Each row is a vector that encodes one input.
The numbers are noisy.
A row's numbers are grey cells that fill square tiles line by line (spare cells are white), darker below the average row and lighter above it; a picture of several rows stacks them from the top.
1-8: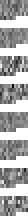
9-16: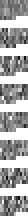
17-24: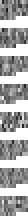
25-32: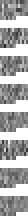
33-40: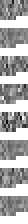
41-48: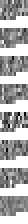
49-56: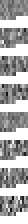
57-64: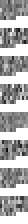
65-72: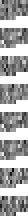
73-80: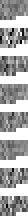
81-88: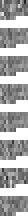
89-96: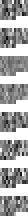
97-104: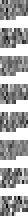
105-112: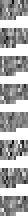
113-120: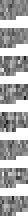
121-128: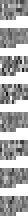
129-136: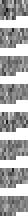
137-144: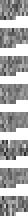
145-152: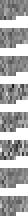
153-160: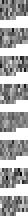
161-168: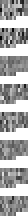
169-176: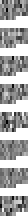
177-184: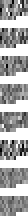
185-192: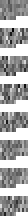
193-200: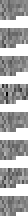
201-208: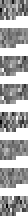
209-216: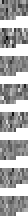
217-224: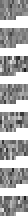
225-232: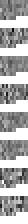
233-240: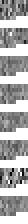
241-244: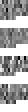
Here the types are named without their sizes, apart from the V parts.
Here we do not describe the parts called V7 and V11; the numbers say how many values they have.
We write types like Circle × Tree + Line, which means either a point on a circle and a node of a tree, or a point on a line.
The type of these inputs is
Bool × V11 + Circle + V7.
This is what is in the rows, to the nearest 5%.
About 20% of them hold a point on a circle. About 55% of them hold a true/false value and a value of V11. The rest hold a value of V7.
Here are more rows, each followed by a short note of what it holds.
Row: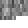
a true/false value and a value of V11
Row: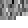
a true/false value and a value of V11
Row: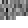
a value of V7
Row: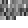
a value of V7
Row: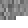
a true/false value and a value of V11
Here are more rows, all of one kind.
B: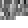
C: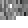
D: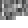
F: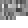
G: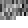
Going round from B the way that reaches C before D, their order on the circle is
B, G, C, F, D.
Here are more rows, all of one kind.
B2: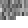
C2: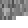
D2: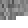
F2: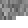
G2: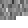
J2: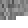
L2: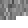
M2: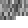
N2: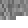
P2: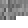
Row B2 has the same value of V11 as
C2, D2 and J2.
